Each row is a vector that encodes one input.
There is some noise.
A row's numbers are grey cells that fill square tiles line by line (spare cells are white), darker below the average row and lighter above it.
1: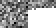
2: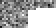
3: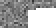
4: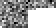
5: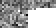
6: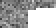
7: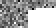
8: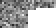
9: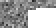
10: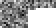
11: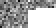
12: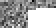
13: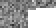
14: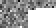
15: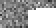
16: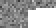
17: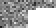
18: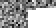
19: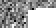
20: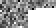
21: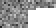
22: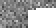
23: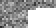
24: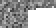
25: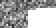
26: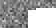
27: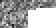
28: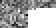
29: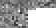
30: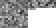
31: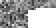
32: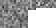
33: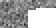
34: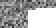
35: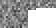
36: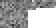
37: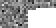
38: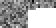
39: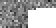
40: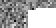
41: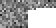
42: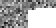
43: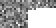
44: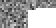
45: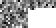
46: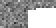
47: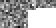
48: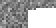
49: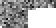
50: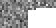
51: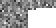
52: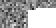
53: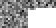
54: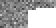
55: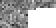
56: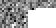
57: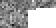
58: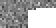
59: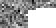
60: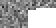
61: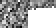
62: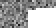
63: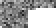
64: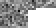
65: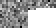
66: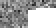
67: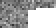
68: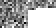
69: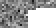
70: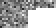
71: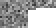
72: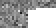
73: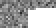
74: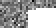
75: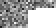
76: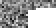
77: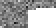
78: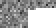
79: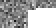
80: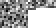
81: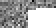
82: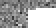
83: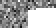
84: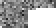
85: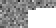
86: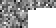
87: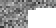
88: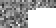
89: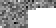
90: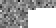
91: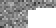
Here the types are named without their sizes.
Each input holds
a list of points on a line.
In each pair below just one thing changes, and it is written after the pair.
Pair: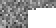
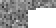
the place on the line in item 1 of the list
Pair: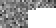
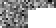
the place on the line in item 1 of the list
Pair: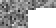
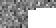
the place on the line in item 2 of the list
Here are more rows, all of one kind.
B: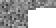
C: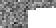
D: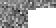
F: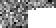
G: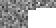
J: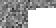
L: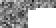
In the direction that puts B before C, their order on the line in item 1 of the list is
D, J, G, B, C, F, L.
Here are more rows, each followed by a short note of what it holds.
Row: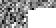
the empty list
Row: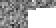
a list of one item
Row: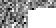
the empty list
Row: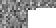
a list of two items
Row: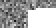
the empty list
